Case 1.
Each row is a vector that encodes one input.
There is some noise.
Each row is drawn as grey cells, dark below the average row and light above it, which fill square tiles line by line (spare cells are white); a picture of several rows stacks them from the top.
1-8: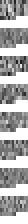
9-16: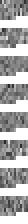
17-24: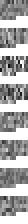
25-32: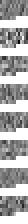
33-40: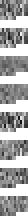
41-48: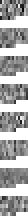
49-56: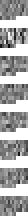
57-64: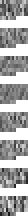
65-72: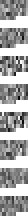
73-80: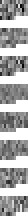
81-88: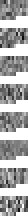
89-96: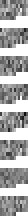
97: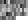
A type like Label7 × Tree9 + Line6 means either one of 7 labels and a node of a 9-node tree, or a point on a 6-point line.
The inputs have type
Label6.
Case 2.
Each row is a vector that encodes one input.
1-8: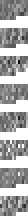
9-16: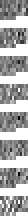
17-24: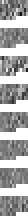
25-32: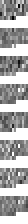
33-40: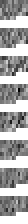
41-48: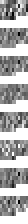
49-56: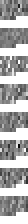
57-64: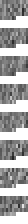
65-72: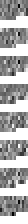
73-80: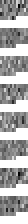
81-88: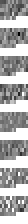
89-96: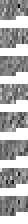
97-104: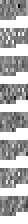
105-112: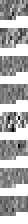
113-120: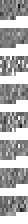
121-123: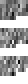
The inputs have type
Bool × Bool × Bool + Unit.
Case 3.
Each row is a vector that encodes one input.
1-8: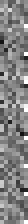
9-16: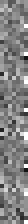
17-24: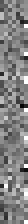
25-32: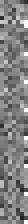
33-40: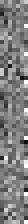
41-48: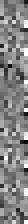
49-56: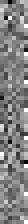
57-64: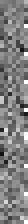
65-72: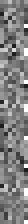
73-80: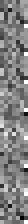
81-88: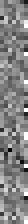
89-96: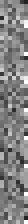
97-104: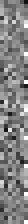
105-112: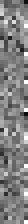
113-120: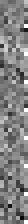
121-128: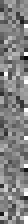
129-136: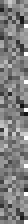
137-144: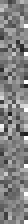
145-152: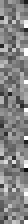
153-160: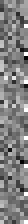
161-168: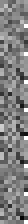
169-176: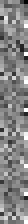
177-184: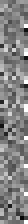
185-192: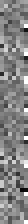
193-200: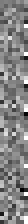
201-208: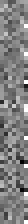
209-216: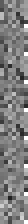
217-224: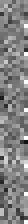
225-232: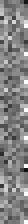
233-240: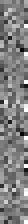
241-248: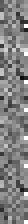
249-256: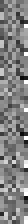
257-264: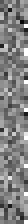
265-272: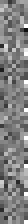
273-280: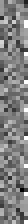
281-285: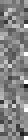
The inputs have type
Line4.
